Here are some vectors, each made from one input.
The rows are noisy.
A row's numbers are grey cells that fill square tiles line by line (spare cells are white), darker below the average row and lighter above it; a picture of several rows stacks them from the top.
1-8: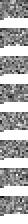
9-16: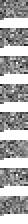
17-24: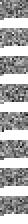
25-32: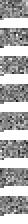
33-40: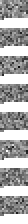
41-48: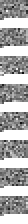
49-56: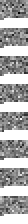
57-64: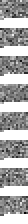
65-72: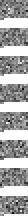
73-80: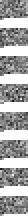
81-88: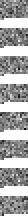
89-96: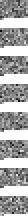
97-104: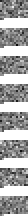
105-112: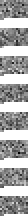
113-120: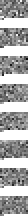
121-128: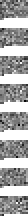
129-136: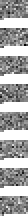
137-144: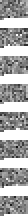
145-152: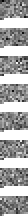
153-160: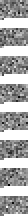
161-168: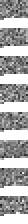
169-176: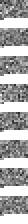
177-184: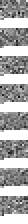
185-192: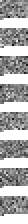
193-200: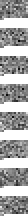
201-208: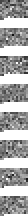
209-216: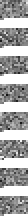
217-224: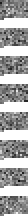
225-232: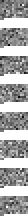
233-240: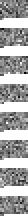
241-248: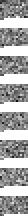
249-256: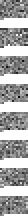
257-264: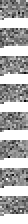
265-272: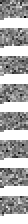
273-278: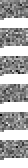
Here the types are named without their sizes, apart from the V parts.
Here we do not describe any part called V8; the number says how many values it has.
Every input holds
a node of a tree, together with either a point on a line, or a value of V8.
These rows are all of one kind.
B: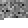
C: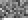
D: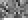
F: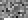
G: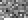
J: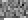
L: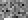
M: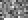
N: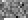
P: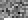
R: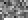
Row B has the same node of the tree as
F, L and P.
